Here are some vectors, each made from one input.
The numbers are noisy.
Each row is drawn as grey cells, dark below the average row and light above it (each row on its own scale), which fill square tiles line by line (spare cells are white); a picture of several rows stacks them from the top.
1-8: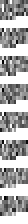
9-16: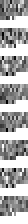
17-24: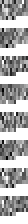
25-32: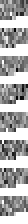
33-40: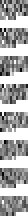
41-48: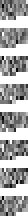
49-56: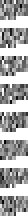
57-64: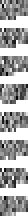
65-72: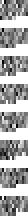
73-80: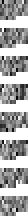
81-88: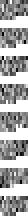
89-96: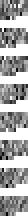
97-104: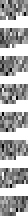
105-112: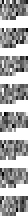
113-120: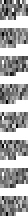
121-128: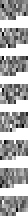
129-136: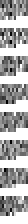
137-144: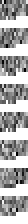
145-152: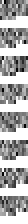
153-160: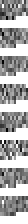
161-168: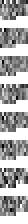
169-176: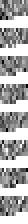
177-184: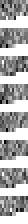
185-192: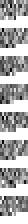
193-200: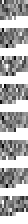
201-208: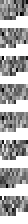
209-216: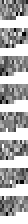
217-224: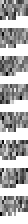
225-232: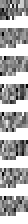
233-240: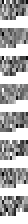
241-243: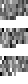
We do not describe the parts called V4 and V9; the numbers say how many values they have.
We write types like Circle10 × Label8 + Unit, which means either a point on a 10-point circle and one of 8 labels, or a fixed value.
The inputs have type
(Line6 + Line12 × V4) × V9.
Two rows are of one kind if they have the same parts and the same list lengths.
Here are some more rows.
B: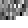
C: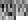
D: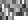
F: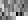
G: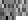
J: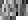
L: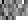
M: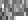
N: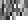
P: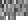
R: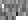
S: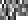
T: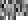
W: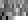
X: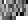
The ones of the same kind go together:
B, D, F, G, J, L, M, N, R, W, X
C, P, S, T

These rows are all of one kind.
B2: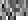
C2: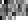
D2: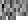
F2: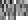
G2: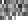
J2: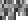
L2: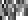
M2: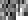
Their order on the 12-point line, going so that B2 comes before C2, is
G2, M2, L2, B2, J2, C2, F2, D2.
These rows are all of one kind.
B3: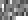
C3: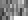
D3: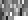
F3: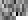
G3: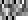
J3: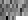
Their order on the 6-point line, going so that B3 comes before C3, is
B3, F3, G3, D3, J3, C3.
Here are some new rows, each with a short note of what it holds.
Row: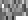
a point on a 6-point line and a value of V9
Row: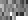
a point on a 6-point line and a value of V9
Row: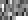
a point on a 6-point line and a value of V9
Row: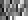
a point on a 6-point line and a value of V9
